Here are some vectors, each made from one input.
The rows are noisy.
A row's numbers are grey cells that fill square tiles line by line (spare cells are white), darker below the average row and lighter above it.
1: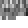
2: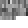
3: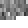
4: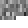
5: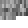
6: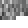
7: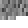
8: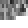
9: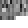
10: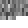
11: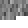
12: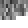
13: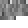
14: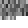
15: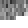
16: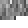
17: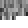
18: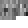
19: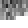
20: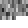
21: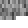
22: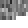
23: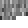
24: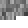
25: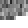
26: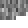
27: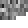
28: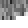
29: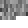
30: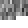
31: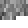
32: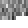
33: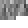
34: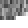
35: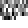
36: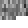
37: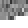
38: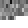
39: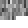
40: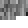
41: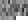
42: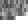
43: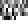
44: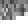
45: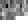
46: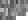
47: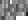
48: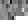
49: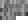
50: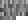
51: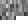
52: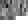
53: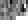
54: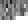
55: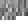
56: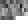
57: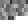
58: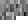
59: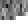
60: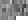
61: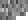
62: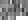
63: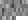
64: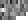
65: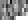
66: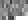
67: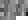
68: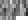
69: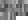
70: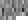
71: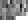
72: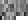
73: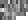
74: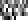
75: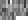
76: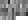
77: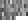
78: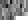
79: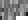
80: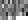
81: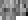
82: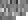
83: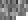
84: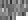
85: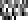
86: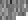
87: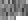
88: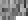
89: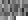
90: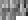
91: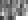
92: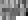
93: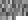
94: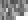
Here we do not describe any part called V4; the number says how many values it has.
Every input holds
a list of up to two items, each a true/false value and a value of V4.
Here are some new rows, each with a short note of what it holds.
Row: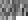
a list of two items
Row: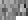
a list of two items
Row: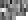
a list of one item
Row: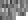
a list of one item
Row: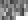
a list of one item
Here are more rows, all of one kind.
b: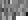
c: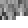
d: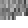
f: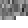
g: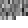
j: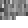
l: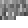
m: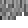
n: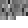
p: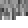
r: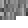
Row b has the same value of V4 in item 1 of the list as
j, m and r.
